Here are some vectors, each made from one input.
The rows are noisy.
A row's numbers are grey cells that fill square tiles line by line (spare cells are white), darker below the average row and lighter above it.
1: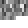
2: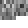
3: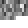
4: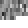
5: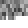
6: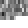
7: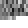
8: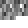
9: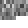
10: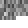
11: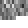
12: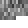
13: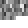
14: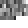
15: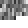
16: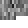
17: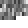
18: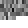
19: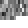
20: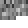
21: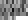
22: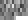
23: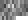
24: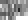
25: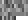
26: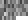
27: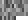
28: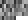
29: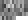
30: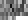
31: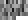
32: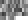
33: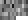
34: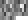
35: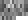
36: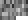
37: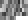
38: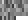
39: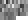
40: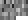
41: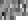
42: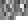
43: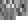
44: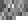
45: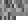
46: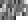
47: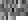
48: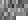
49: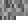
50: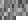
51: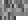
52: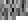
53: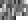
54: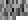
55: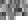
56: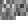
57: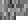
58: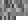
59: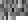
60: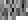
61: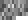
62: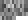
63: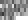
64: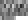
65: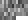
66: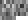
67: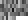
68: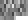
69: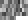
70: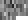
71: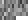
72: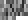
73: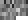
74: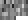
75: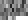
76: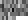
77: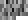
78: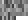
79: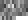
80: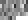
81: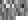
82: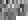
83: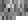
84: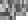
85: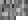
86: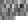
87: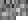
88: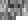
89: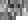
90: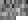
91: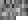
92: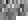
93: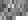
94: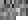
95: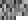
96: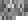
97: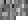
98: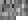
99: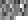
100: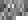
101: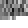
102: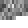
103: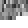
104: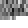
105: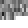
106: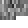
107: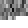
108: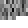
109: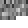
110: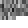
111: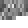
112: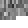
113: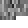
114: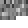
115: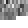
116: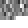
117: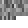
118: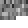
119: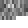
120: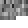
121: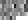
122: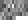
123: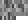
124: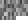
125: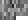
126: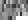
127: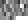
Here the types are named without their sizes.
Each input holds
a node of a tree, together with either a node of a tree, or three true/false values.
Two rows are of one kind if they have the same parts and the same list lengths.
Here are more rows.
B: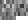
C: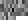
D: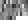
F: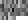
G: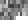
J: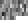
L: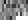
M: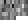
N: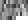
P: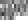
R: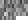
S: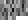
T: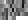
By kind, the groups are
B, G, J, P, R, S, T
C, D, F, L, M, N

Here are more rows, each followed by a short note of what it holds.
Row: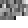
a node of a tree and three true/false values
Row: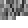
a node of a tree and three true/false values
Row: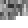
a node of a tree and three true/false values
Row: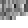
a node of each of two trees
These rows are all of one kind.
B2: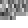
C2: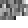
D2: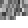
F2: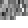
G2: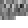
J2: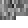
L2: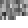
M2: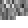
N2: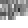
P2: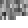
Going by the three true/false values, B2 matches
F2 and M2.
